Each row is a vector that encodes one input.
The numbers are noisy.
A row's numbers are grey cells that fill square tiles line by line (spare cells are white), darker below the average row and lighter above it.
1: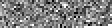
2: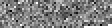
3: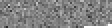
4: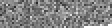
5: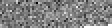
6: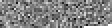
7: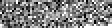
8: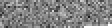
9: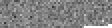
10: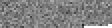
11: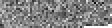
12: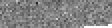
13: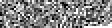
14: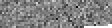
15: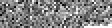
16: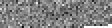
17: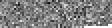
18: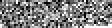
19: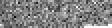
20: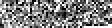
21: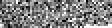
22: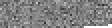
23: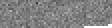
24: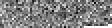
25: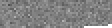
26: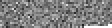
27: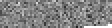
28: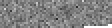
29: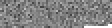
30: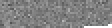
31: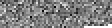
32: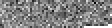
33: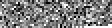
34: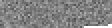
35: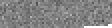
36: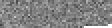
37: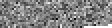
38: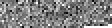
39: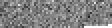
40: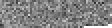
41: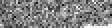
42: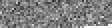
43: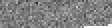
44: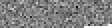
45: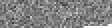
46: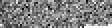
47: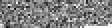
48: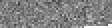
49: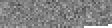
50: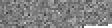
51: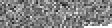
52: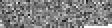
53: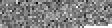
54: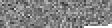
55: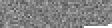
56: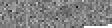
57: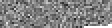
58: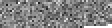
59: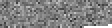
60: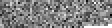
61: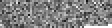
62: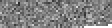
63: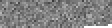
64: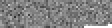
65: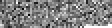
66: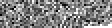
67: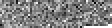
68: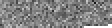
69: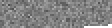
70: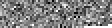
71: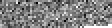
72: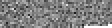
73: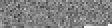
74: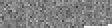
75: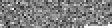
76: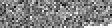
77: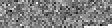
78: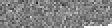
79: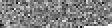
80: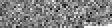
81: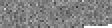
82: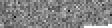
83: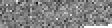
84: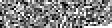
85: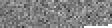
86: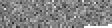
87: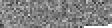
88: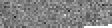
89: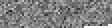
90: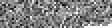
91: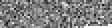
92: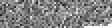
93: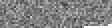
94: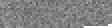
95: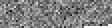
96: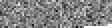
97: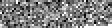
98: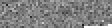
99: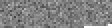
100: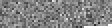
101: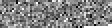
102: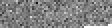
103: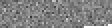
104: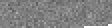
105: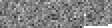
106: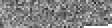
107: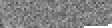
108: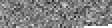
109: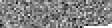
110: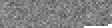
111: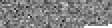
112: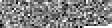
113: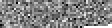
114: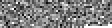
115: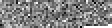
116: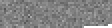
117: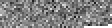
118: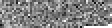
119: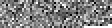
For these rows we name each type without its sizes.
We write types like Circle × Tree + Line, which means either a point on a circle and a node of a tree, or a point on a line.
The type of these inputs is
Bool × (Circle + Unit) × Line.
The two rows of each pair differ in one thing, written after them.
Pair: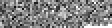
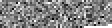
the true/false value
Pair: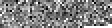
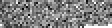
the place on the circle
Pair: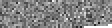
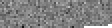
the place on the circle
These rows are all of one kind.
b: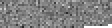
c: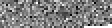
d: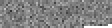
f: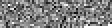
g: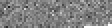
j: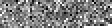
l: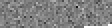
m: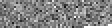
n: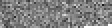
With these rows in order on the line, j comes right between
g and n.
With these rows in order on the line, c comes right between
f and n.
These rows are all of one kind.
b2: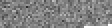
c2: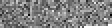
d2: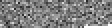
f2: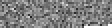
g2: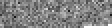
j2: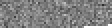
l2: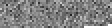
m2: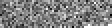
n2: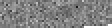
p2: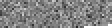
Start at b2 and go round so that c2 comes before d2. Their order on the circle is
b2, p2, l2, g2, j2, m2, n2, c2, f2, d2.
